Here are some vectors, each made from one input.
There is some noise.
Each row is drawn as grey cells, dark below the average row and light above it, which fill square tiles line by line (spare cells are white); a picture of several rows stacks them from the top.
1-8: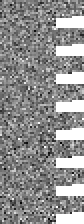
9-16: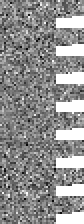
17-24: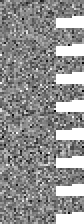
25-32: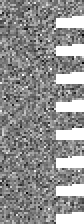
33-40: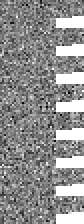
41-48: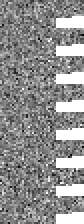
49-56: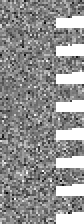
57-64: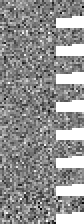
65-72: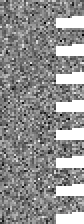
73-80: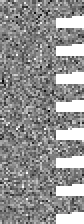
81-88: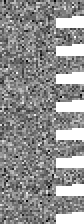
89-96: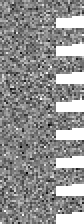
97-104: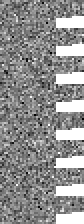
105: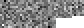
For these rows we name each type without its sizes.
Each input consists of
a node of a tree, together with either a label, or a node of a tree.
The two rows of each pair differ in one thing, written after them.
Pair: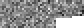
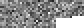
the node of the tree
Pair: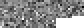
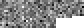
the node of the tree
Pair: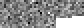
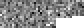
the node of the tree
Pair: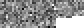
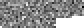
the label
